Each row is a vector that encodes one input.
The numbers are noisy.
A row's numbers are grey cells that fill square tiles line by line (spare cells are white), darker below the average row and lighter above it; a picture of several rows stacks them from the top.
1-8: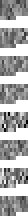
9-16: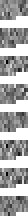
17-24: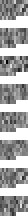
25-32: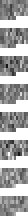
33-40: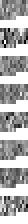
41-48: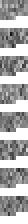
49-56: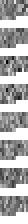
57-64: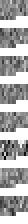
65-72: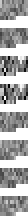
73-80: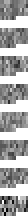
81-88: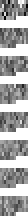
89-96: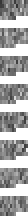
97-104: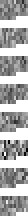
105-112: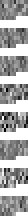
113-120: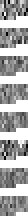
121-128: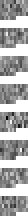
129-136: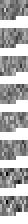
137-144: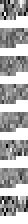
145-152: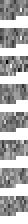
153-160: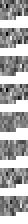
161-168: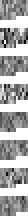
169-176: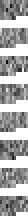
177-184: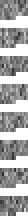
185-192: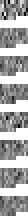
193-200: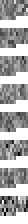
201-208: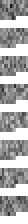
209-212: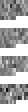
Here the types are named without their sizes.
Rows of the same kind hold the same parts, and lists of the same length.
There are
3 kinds of row.
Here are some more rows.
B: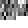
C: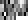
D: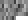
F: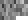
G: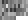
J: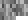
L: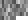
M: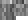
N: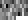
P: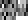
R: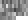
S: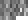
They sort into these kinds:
B, C, P
D, F, G, J, L, M, R, S
N

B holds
a point on a line.
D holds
a point on each of two circles and four true/false values.
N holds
a point on each of two circles.
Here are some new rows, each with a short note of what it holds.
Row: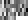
a point on a line
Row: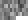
a point on each of two circles and four true/false values
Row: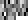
a point on a line
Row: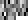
a point on a line
